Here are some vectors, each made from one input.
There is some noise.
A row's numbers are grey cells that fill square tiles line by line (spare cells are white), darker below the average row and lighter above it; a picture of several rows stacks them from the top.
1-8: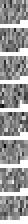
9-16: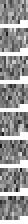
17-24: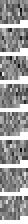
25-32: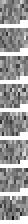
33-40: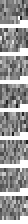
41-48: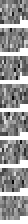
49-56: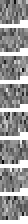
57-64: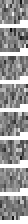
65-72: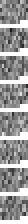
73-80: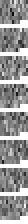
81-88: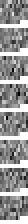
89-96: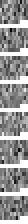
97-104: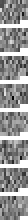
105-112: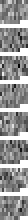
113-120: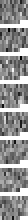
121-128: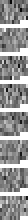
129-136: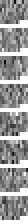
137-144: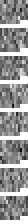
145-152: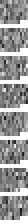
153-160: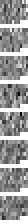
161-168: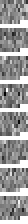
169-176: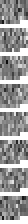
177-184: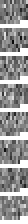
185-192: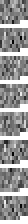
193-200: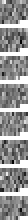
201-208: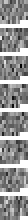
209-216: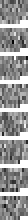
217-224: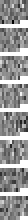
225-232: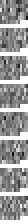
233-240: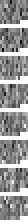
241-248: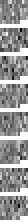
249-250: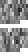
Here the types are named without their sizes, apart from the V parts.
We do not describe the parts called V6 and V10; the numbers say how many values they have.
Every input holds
a point on a line and a value of V10, together with either a node of a tree, or a value of V6.
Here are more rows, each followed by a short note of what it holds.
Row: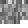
a point on a line, a value of V6 and a value of V10
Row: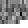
a point on a line, a node of a tree and a value of V10
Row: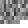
a point on a line, a value of V6 and a value of V10
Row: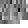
a point on a line, a value of V6 and a value of V10
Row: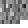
a point on a line, a value of V6 and a value of V10
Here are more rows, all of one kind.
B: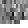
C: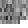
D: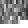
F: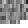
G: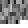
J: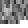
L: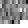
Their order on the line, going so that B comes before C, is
D, J, G, B, C, L, F.
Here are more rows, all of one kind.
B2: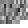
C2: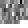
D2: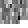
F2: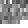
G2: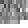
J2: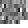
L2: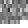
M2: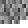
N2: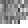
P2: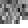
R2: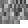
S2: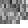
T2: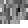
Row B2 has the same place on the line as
C2, J2 and M2.
